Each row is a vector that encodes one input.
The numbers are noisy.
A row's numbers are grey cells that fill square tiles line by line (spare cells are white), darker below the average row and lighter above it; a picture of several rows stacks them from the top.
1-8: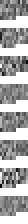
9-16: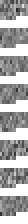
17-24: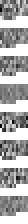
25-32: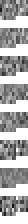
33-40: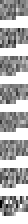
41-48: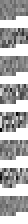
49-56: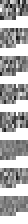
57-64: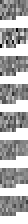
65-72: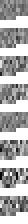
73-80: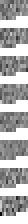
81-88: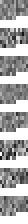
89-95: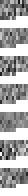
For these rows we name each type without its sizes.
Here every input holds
a point on a line, together with either a point on a circle, or a point on a line.
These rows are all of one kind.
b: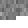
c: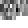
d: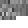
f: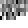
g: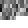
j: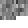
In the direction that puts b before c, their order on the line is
g, b, c, f, d, j.
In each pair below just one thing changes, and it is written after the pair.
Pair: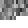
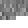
the place on the circle
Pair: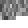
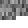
the place on the circle
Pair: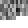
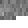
the place on the circle
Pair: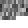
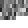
the place on the circle
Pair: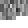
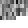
the place on the line
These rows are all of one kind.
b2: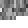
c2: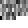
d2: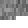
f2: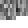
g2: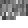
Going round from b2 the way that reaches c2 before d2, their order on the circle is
b2, g2, c2, f2, d2.
